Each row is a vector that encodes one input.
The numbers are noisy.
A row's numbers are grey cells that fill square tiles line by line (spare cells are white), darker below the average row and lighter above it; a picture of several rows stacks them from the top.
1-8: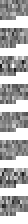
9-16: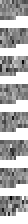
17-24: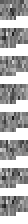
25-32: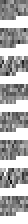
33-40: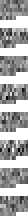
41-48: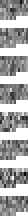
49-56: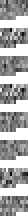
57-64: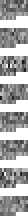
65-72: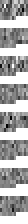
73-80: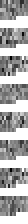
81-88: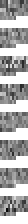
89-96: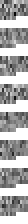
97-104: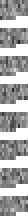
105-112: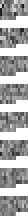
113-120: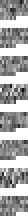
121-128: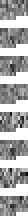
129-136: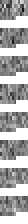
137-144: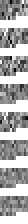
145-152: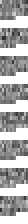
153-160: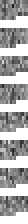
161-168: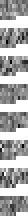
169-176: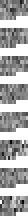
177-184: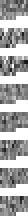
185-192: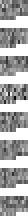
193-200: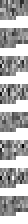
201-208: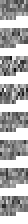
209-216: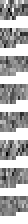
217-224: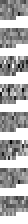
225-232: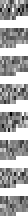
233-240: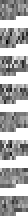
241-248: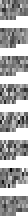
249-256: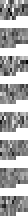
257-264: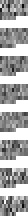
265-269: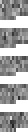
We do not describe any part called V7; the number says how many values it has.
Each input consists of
either a point on an 8-point circle and a value of V7, or a list of up to three points on a 9-point circle.
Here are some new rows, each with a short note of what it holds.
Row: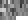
a list of three items
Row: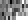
the empty list
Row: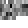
a point on an 8-point circle and a value of V7
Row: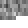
a list of three items
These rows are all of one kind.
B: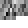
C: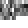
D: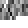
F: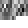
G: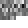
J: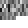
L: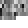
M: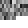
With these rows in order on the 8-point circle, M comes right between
B and C.
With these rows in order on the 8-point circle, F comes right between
D and J.
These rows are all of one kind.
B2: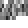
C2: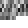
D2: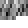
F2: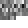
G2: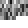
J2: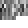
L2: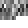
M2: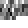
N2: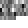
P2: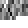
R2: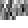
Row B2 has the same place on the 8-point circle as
G2, M2, P2 and R2.
